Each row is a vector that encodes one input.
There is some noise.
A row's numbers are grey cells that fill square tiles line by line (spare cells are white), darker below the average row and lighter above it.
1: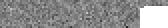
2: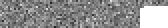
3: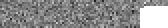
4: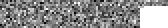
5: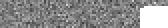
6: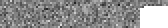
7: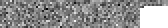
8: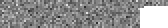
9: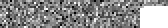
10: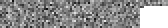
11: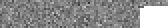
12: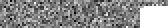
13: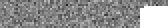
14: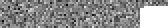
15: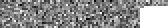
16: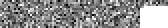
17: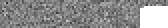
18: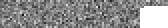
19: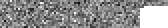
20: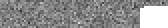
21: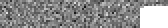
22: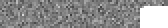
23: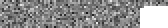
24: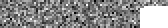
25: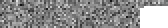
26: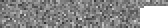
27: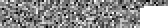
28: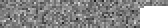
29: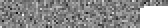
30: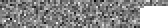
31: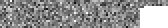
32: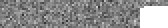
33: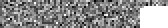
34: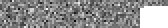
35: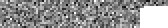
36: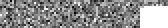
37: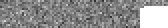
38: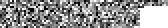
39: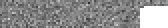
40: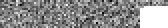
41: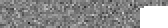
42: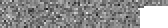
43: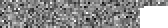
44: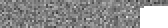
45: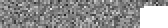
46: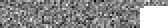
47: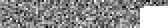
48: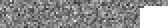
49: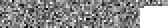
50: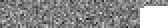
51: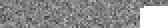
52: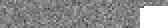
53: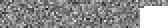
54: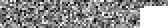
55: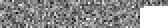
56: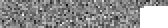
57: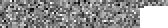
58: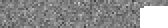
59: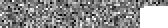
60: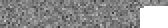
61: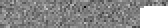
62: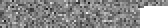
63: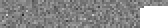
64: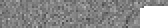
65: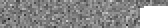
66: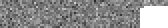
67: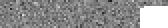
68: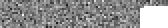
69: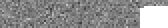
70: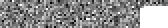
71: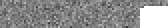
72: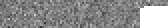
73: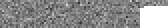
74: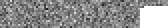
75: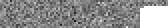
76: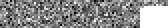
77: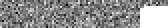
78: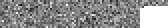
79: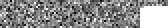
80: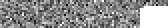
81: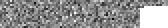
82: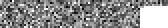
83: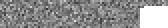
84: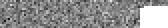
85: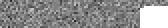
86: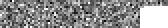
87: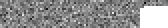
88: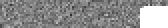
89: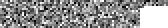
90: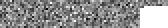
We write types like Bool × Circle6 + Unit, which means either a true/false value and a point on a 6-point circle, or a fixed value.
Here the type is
(Label4 + Tree8) × Line4 × Line7.
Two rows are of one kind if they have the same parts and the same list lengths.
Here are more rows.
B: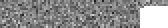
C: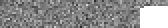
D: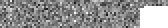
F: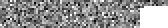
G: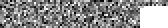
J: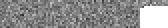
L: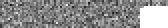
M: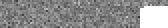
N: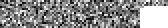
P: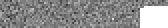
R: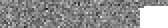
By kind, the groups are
B, C, D, J, M, N, P
F, G, L, R

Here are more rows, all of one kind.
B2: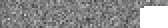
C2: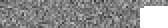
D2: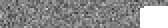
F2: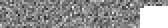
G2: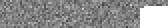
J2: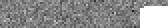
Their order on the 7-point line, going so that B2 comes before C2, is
F2, B2, G2, J2, C2, D2.
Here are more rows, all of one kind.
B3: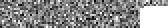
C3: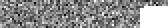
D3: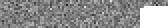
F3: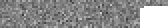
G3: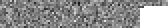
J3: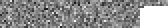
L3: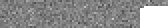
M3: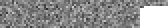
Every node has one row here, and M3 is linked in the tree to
J3 and L3.
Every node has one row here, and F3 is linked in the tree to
C3 and L3.
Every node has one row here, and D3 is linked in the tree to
B3 and L3.
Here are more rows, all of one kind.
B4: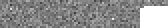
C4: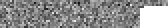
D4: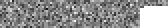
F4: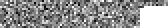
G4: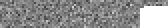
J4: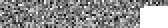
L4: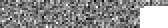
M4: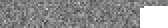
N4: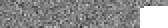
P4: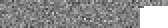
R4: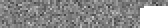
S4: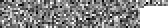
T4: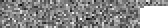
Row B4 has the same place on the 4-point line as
C4, P4 and R4.
